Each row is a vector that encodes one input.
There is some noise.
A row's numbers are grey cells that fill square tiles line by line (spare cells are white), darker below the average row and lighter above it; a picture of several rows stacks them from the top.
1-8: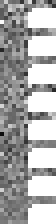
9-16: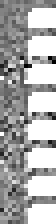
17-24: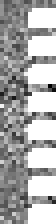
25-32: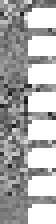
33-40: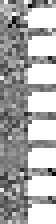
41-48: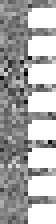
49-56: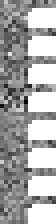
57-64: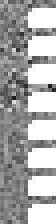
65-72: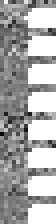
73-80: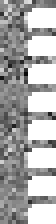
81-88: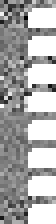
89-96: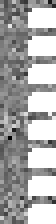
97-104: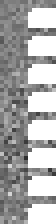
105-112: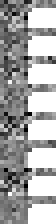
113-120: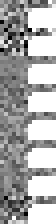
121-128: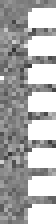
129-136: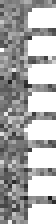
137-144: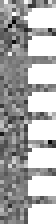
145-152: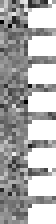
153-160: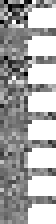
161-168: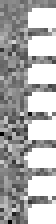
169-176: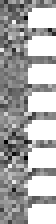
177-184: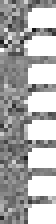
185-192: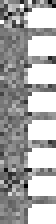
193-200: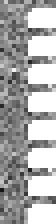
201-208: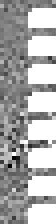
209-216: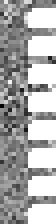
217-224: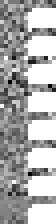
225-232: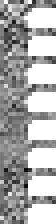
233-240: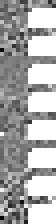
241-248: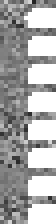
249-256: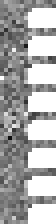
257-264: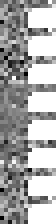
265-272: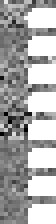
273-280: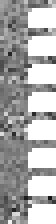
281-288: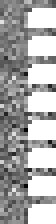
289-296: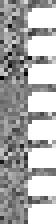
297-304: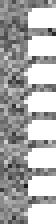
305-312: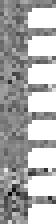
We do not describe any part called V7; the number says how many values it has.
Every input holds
either a point on a 16-point circle, a point on an 8-point line and a value of V7, or one of 11 labels and a node of a 16-node tree.
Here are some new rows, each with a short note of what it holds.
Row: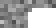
a point on a 16-point circle, a point on an 8-point line and a value of V7
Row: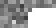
one of 11 labels and a node of a 16-node tree
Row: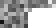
a point on a 16-point circle, a point on an 8-point line and a value of V7
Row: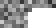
a point on a 16-point circle, a point on an 8-point line and a value of V7
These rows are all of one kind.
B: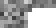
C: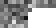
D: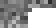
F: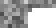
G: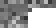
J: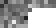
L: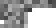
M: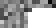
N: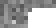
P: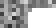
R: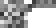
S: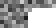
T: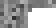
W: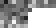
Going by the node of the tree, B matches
J, N, P and T.
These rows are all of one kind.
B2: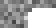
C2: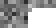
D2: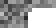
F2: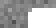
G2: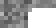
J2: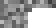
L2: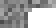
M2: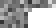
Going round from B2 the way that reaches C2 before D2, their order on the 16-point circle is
B2, F2, G2, L2, M2, C2, D2, J2.
